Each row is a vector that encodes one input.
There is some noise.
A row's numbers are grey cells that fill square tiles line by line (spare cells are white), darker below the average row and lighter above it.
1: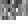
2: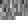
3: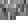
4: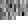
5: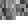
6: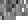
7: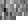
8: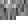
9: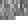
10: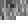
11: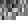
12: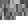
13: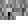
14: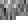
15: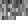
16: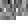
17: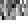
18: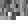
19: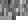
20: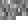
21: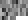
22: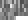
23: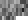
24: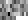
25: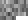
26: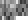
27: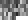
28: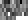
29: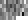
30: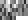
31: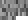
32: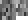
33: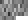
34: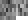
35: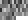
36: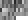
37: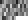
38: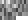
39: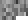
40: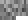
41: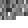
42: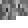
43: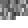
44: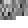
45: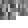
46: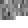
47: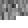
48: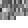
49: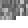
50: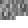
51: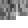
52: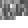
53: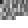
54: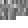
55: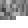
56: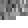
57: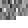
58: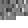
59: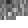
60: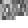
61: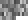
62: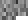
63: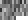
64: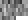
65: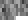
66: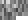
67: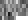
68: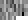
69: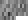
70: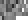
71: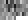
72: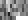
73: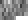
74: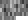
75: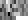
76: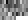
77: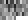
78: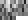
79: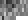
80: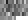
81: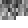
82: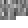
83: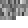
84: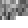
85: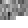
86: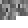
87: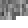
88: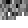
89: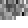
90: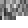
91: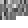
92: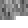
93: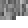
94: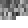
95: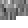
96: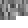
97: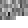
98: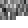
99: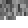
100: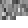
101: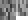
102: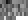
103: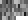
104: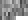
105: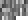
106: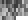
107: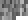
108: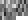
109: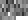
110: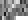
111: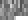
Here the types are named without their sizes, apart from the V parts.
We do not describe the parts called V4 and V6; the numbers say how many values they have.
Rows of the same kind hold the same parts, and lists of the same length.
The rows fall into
2 kinds.
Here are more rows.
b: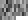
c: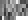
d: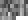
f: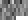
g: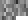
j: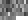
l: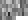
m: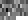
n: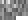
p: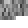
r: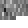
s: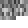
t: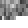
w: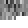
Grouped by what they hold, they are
b, d, f, j, m, s, w
c, g, l, n, p, r, t

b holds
a label and a value of V4.
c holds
a true/false value and a value of V6.
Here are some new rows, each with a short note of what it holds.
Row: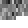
a label and a value of V4
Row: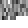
a true/false value and a value of V6
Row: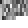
a true/false value and a value of V6
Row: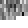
a label and a value of V4
